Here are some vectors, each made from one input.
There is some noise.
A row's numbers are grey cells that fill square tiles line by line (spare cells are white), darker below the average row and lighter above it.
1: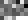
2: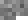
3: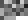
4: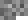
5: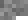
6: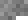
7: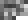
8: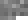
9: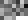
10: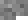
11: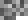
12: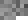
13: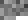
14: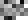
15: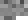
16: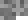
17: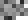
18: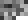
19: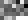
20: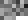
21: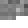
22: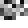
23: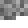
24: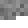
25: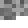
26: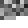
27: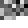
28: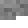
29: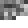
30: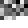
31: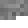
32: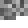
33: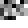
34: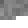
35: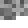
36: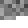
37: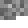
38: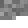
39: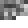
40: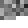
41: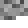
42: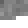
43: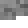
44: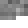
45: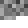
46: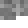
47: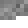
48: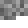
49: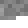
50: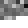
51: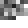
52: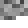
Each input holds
either a fixed value, or one of 5 labels and a true/false value.
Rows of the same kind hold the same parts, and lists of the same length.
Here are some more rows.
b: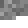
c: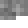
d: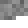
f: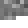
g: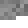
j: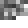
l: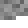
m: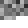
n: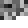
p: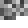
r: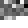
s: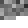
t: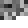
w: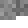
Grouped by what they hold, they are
b, c, d, f, g, l, m, p, r, s, w
j, n, t

